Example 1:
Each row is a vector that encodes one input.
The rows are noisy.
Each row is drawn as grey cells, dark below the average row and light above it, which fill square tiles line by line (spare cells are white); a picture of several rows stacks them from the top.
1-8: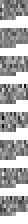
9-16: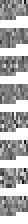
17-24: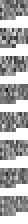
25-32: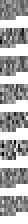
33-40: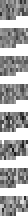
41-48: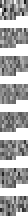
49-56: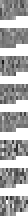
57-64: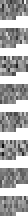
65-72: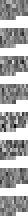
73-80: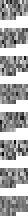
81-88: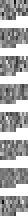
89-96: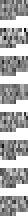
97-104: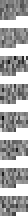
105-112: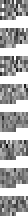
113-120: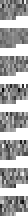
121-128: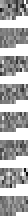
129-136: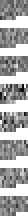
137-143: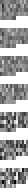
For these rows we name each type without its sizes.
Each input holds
a list of points on a line.
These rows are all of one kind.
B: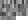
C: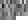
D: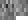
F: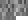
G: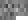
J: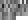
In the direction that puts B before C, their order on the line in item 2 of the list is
D, J, B, G, C, F.
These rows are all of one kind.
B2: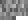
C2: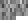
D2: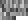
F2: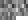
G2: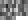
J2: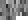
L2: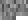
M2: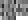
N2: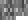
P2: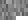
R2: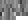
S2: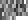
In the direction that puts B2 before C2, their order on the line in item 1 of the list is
M2, D2, L2, B2, C2, S2, J2, P2, R2, G2, F2, N2.
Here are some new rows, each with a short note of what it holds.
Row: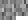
a list of one item
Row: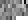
a list of one item
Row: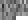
a list of two items
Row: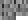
a list of two items
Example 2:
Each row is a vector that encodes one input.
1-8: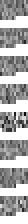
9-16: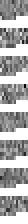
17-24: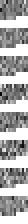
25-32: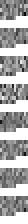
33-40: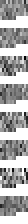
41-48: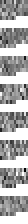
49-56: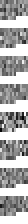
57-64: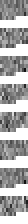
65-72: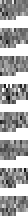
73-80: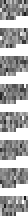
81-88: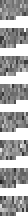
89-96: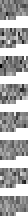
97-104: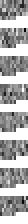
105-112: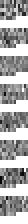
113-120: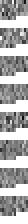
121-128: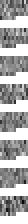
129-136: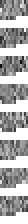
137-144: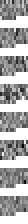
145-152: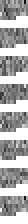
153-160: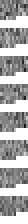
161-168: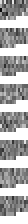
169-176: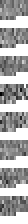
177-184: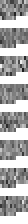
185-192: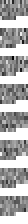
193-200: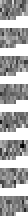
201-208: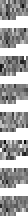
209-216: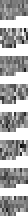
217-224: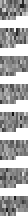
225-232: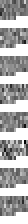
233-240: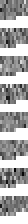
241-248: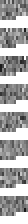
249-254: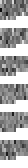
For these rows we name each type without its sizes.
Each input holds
either a point on a line, or three true/false values.
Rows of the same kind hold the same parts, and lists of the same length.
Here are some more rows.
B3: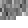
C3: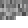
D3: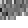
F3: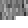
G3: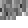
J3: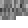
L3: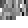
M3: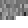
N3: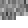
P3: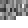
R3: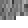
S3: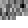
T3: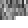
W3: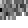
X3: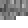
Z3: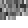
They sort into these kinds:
B3, D3, G3, J3, N3, P3, R3, S3, W3, X3, Z3
C3, F3, L3, M3, T3

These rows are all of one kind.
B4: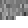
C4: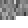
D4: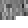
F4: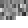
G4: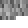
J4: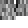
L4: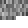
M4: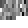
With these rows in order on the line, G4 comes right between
D4 and L4.
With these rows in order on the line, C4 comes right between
F4 and J4.
